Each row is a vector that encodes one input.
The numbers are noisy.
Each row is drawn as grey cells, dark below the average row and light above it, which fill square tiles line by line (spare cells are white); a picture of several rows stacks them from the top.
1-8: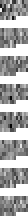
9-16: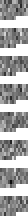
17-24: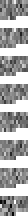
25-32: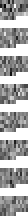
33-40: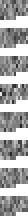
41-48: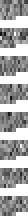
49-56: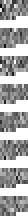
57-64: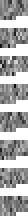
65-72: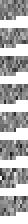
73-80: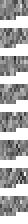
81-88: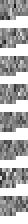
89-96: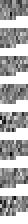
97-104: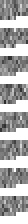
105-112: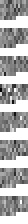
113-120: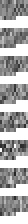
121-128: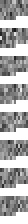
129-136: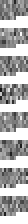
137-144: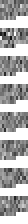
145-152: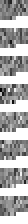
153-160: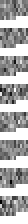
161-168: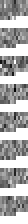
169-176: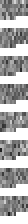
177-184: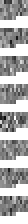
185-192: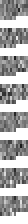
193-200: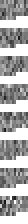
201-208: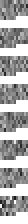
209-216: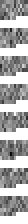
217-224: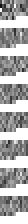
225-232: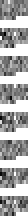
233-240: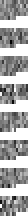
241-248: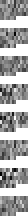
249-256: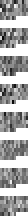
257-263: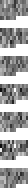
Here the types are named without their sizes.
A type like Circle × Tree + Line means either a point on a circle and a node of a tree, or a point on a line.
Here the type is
Bool × (Tree + Unit).
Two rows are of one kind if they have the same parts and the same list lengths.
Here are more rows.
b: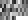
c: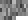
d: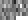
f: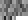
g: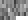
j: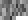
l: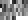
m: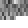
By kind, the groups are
b, l
c, d, f, g, j, m

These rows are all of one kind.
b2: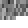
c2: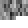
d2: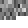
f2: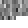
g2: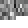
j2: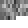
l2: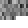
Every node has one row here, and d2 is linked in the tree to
c2.
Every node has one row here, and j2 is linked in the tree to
c2, f2 and g2.
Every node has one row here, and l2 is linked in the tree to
g2.
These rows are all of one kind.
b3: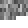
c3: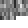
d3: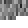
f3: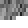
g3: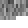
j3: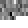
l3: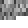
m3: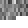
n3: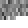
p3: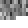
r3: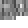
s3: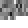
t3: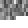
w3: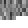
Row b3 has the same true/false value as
c3, l3 and r3.
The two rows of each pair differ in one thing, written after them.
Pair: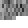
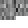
the true/false value
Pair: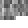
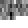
the node of the tree
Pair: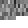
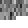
the true/false value
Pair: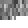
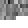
the true/false value
